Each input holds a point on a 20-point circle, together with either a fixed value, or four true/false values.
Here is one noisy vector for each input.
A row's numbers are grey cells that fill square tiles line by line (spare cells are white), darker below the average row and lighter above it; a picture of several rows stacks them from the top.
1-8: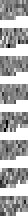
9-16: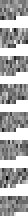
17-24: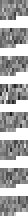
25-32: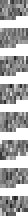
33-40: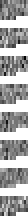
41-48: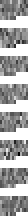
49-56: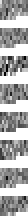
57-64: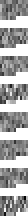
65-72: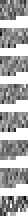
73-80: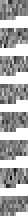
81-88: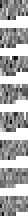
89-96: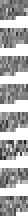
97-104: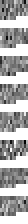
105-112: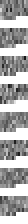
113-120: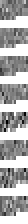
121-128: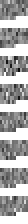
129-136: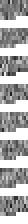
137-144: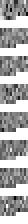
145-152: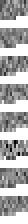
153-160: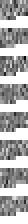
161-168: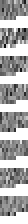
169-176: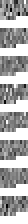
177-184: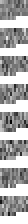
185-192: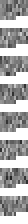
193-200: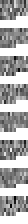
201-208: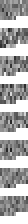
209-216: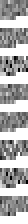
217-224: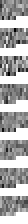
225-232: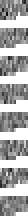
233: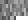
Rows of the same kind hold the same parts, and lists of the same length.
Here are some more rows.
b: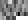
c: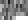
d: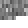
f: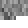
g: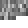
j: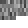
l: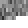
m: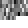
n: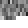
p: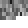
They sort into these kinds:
b, d, j
c, f, g, l, m, n, p

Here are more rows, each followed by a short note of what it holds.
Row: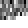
a point on a 20-point circle
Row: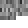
a point on a 20-point circle and four true/false values
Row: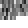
a point on a 20-point circle
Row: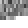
a point on a 20-point circle and four true/false values
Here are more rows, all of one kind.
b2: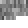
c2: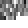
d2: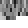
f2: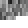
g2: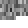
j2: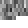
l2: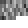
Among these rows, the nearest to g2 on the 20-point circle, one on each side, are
b2 and j2.
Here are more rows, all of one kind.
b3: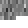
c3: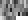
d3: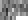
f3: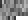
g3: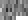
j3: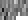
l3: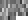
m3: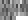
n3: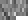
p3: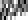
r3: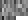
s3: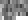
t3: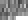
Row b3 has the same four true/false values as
f3, j3 and t3.
